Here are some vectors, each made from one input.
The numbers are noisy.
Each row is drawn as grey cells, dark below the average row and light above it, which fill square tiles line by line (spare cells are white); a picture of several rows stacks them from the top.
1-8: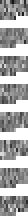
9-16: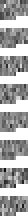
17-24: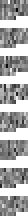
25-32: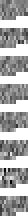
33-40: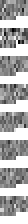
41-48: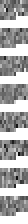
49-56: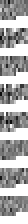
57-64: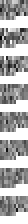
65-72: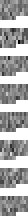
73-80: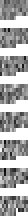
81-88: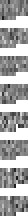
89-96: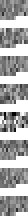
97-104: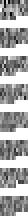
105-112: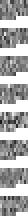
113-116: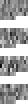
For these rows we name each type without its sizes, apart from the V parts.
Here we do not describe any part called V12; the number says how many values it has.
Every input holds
a value of V12, together with either a label, or a node of a tree.
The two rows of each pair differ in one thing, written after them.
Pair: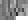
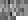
the label
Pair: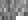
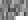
the label
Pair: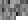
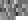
the value of V12
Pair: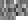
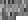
the label
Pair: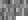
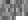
the label
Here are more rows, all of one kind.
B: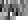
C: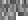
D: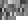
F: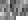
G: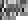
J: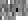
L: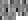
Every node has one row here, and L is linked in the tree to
C and J.
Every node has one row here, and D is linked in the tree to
G and J.
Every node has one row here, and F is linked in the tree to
B and J.
